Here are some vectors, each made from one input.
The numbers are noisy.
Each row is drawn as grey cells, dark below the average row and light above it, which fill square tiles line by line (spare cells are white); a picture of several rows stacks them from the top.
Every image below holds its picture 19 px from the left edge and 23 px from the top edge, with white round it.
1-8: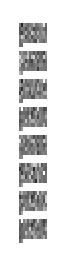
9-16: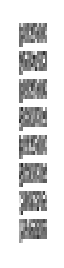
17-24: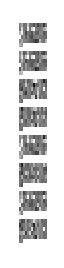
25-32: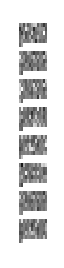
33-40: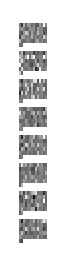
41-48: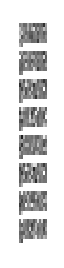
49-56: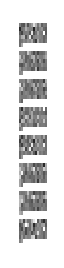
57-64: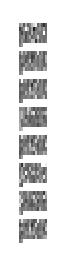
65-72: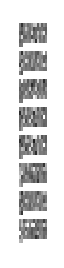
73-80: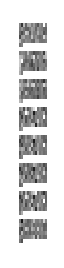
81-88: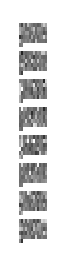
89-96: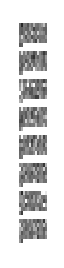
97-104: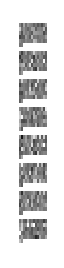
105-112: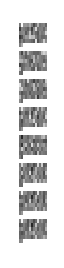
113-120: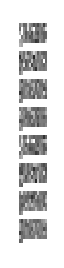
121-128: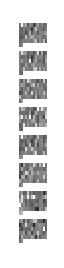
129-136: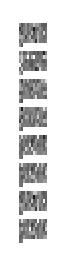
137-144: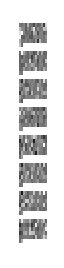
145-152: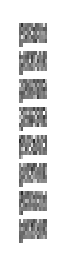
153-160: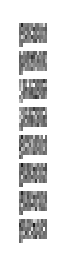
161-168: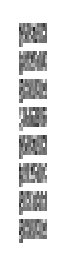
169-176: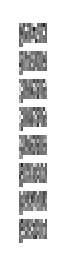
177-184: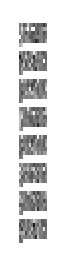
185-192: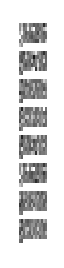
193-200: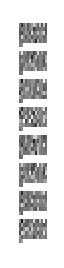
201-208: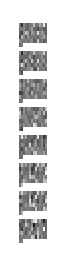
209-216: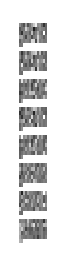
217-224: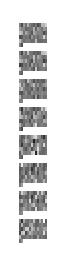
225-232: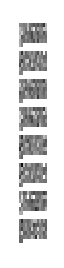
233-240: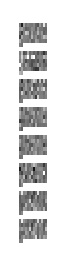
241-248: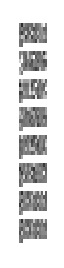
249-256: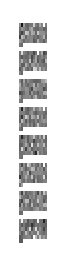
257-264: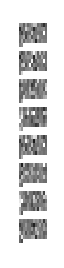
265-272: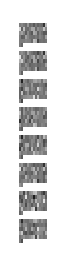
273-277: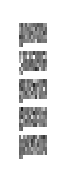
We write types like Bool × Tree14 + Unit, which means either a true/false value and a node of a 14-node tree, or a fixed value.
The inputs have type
Line3 × Line3 + Line9.
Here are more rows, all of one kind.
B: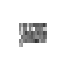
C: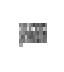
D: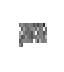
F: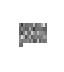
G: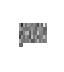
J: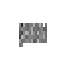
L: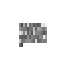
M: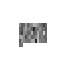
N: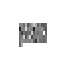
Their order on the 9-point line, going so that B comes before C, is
B, C, D, L, G, J, F, M, N.
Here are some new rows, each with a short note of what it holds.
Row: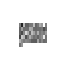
a point on a 9-point line
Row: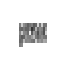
a point on each of two 3-point lines
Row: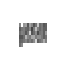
a point on each of two 3-point lines
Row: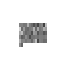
a point on a 9-point line
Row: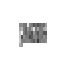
a point on a 9-point line
